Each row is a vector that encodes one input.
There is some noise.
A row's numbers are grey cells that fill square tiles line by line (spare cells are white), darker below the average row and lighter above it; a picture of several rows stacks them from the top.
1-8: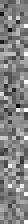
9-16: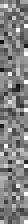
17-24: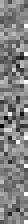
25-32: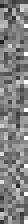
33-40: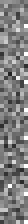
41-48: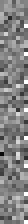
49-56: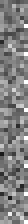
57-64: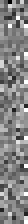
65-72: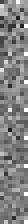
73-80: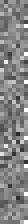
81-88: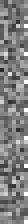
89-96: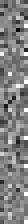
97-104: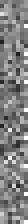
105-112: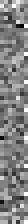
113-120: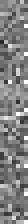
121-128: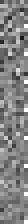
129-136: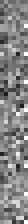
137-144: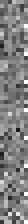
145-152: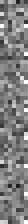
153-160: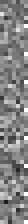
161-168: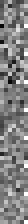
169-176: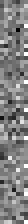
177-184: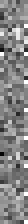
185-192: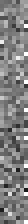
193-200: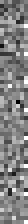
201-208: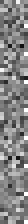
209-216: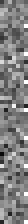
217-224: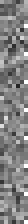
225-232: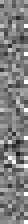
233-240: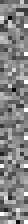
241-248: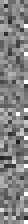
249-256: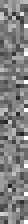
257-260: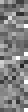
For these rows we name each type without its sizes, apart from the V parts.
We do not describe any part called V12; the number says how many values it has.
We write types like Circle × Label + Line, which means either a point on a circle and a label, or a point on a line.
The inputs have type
(Bool × Bool × Bool × Bool + Line) × V12.
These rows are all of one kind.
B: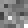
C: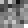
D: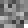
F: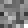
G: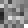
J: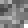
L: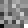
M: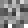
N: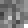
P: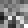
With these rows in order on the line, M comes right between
D and N.
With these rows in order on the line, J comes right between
B and C.
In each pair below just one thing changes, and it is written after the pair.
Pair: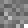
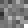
the value of V12
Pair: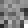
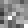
the value of V12
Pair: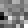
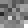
the value of V12
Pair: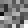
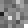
the value of V12
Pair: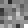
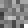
the value of V12
